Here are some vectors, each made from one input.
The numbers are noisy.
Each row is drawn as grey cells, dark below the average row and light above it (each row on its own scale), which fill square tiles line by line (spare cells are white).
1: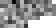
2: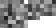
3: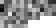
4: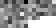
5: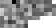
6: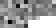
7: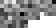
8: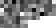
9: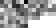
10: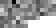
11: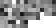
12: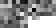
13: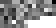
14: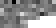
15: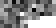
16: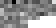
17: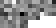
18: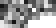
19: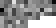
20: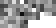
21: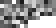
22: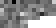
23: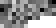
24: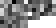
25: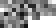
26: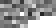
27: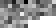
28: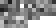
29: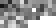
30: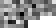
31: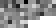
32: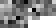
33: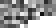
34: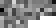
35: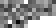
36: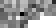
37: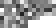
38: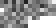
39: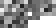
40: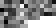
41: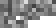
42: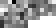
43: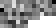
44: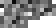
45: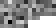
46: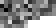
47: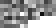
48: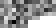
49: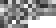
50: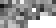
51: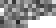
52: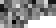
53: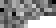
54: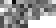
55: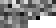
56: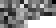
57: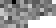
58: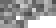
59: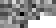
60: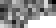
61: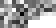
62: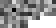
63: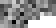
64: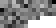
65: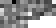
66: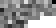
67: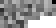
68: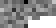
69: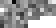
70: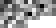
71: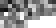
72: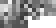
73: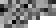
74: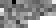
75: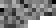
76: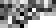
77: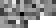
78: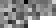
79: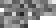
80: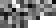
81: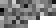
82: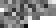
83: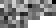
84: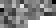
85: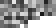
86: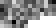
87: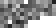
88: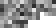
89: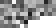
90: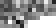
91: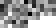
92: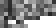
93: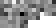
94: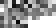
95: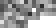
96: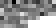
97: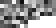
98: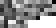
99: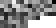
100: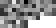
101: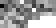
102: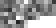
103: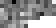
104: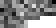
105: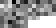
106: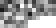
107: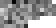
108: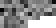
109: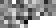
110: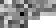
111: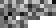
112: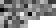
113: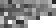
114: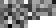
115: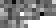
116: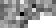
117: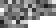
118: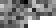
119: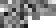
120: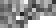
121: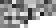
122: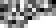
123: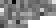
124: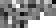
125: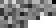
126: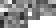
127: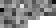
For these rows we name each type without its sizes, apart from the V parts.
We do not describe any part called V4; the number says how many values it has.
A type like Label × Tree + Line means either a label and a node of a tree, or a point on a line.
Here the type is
List(Bool × V4).
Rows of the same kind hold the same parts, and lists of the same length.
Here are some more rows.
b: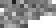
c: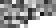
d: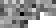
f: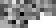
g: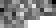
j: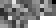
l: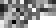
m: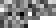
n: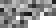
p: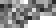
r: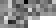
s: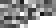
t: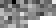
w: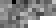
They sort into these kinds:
b, m, r, t, w
c, s
d, f, g, j, l, n, p

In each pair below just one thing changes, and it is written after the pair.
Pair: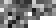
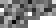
the value of V4 in item 1 of the list
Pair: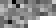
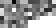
the value of V4 in item 2 of the list
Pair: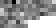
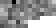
the value of V4 in item 1 of the list
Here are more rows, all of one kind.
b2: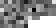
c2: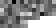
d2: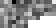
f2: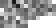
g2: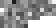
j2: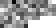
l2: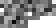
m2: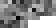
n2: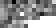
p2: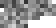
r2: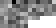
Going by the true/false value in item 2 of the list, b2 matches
f2, l2, m2 and p2.
